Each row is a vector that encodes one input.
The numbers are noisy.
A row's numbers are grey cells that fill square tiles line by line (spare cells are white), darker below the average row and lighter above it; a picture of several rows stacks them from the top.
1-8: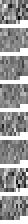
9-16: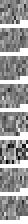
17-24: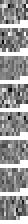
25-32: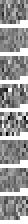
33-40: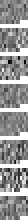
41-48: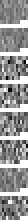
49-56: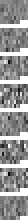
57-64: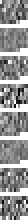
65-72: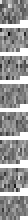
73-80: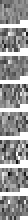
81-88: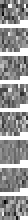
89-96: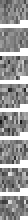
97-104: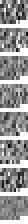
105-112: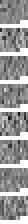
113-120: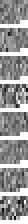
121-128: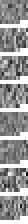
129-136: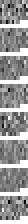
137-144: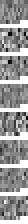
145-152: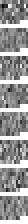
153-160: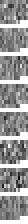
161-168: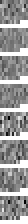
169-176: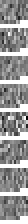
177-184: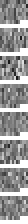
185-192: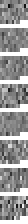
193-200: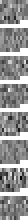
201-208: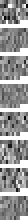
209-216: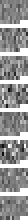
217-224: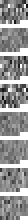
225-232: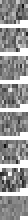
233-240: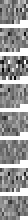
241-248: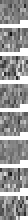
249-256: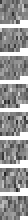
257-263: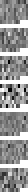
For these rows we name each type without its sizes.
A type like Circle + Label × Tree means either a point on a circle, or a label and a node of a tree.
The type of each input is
Label × Label + Line × (Tree + Unit).
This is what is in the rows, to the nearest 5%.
About 30% of them hold two labels. The rest hold a point on a line, together with either a fixed value, or a node of a tree.
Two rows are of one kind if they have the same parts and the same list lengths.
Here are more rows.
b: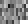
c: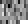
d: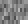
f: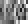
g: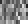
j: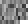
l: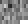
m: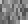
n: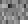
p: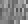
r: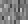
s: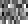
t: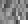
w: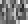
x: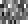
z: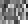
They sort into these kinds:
b, d, f, j, l, m, n, p, r, x
c, t, w, z
g, s

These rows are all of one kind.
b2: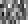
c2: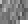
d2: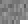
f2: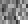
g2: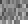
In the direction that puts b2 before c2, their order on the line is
g2, f2, d2, b2, c2.
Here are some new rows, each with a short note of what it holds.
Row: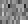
a point on a line and a node of a tree
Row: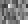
a point on a line
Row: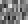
a point on a line
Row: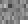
a point on a line and a node of a tree
